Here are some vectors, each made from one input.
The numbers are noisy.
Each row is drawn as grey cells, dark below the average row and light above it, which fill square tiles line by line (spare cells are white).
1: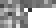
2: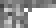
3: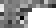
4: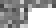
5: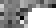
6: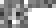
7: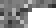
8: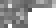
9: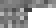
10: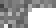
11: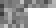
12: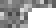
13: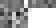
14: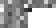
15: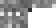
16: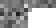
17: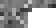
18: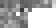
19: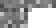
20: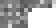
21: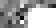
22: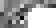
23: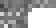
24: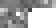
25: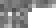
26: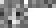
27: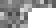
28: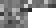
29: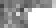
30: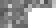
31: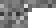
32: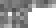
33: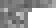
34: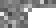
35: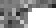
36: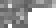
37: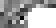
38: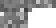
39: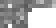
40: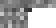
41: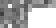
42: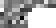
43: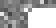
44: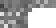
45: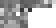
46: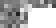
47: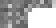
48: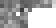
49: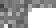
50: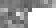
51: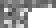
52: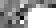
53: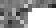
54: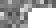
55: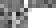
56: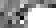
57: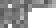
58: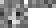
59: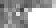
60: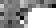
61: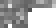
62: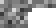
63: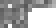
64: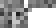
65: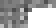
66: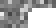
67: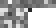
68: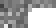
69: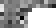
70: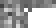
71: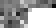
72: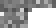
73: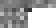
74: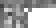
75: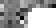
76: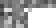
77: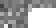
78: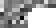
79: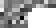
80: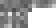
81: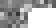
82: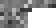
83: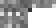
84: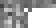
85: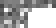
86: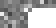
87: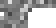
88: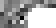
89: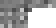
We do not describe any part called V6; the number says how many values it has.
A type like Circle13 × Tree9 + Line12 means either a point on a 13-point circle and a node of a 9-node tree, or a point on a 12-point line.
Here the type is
Bool × (Line4 + V6).
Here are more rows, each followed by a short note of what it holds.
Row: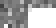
a true/false value and a value of V6
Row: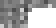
a true/false value and a value of V6
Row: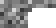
a point on a 4-point line and a true/false value
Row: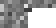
a point on a 4-point line and a true/false value
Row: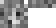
a point on a 4-point line and a true/false value
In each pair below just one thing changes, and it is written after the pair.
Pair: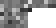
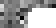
the place on the 4-point line
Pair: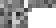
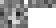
the true/false value
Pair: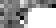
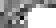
the true/false value
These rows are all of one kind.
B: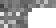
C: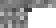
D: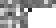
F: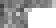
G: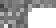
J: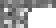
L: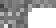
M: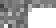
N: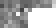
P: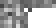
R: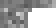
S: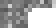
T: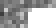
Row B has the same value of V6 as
G, L and M.
